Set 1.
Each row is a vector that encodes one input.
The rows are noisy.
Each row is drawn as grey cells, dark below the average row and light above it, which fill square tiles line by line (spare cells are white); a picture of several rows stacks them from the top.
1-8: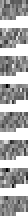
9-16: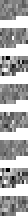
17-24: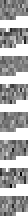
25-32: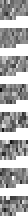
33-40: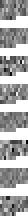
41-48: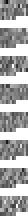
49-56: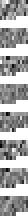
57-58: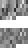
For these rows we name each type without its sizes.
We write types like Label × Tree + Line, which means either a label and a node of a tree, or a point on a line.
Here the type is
List(Line).
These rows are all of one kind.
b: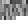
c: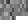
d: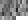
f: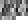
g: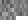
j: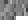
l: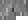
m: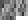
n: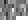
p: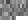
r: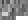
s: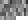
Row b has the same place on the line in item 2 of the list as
p and s.
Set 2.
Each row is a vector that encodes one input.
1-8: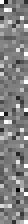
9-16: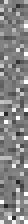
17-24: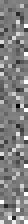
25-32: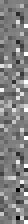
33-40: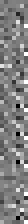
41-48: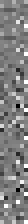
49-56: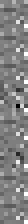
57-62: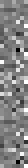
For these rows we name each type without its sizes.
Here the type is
Bool × Bool × Bool + Line.
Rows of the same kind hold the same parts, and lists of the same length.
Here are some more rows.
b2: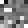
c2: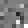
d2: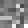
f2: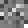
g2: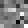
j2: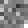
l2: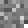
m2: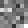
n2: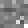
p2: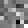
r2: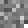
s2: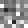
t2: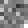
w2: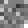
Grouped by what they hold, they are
b2, d2, s2
c2, f2, g2, j2, l2, m2, n2, p2, r2, t2, w2

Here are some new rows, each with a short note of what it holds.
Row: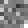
three true/false values
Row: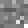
three true/false values
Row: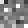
a point on a line
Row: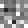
a point on a line
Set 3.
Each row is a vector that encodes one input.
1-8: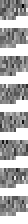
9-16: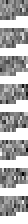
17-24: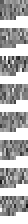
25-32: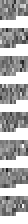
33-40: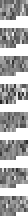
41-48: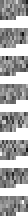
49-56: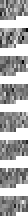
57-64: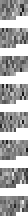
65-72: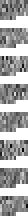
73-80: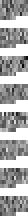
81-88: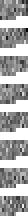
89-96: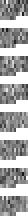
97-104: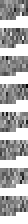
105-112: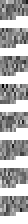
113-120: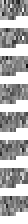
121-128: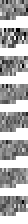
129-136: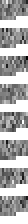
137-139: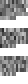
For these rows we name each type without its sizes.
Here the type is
Bool × Bool × Bool × Bool × Line.
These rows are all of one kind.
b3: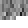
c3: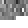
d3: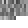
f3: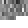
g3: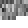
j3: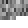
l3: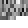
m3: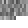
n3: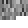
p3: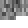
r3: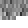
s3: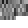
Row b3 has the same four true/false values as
d3, m3 and r3.
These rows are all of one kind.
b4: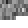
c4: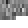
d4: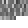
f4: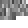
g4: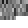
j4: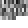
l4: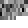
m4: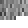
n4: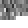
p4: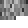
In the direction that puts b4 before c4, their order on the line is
n4, g4, b4, c4, j4, f4, m4, d4, l4, p4.
